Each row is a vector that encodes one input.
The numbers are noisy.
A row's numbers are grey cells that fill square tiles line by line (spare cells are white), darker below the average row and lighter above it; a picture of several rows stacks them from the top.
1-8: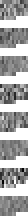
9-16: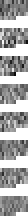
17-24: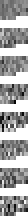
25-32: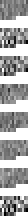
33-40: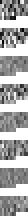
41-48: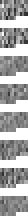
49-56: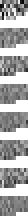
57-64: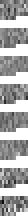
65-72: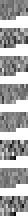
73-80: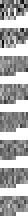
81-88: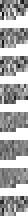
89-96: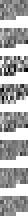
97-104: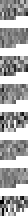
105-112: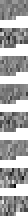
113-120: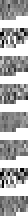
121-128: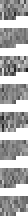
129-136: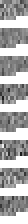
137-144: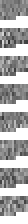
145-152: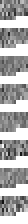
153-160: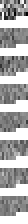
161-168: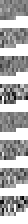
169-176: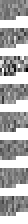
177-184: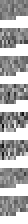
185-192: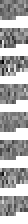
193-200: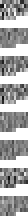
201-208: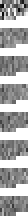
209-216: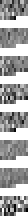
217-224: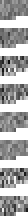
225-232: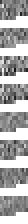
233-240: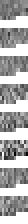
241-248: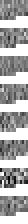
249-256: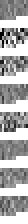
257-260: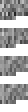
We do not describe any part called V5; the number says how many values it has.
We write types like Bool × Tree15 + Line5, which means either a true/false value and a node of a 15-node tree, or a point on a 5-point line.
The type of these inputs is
List2(Bool × V5).
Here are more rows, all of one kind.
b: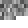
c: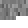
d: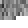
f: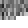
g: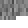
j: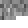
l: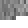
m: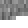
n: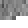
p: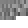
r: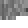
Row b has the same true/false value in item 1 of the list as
j and m.
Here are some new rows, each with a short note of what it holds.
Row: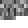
a list of one item
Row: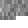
a list of two items
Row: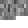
a list of one item
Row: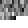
the empty list
